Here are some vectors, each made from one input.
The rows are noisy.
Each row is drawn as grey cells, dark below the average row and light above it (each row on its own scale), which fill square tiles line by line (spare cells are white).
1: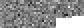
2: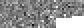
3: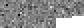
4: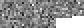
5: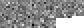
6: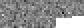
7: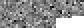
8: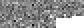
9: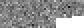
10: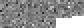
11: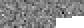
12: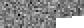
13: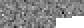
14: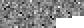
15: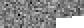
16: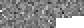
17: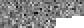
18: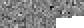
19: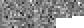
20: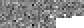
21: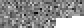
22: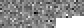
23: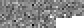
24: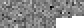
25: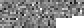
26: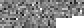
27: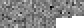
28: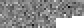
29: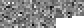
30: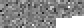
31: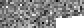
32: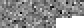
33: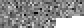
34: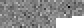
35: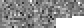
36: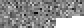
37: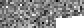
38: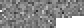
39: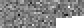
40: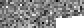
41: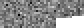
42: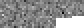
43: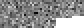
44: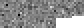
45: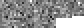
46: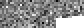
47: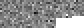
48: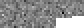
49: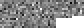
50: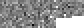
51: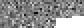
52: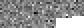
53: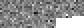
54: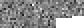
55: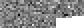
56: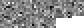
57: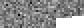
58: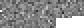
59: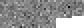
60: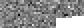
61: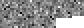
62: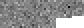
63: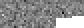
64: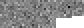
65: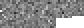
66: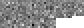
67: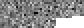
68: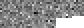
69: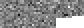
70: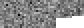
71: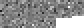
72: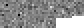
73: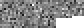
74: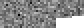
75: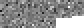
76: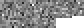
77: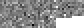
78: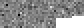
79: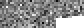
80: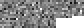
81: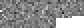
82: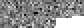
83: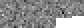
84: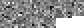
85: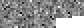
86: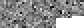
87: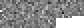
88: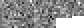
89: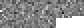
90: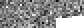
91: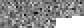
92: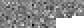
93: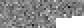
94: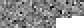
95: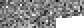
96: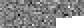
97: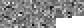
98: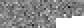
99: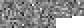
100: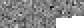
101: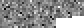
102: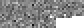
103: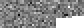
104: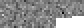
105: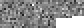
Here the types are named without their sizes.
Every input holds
either a fixed value, or a node of a tree, or three true/false values.
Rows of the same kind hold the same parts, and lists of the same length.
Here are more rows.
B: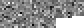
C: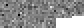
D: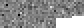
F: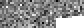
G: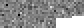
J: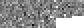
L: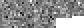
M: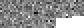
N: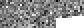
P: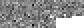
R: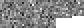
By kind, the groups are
B, J, L, P, R
C, D, G, M
F, N

